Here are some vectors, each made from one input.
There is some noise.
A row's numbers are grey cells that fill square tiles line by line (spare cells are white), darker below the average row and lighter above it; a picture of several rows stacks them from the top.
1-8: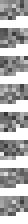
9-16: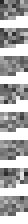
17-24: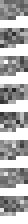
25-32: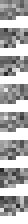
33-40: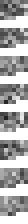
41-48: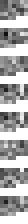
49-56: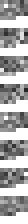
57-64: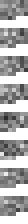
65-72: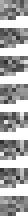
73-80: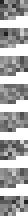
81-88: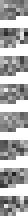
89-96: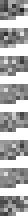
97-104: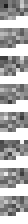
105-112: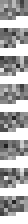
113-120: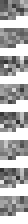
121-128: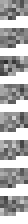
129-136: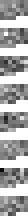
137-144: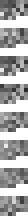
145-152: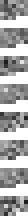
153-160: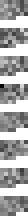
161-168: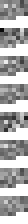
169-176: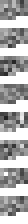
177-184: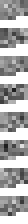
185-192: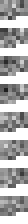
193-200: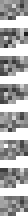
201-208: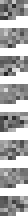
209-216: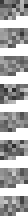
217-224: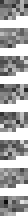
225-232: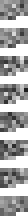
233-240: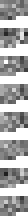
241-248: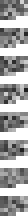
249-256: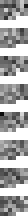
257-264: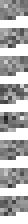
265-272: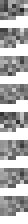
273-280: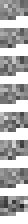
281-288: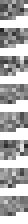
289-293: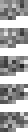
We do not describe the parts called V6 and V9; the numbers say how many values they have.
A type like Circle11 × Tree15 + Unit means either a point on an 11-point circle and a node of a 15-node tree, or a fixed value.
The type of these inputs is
Bool × Bool × Bool × V6 + Label7 × V9.
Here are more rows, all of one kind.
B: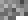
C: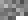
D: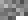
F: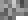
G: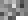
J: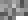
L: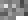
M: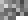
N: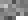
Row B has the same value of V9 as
F, J and L.
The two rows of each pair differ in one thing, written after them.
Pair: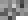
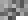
the label
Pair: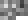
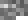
the value of V9
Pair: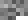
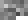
the value of V9
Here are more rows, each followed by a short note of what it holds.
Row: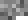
one of 7 labels and a value of V9
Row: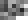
three true/false values and a value of V6
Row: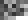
three true/false values and a value of V6
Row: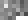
one of 7 labels and a value of V9
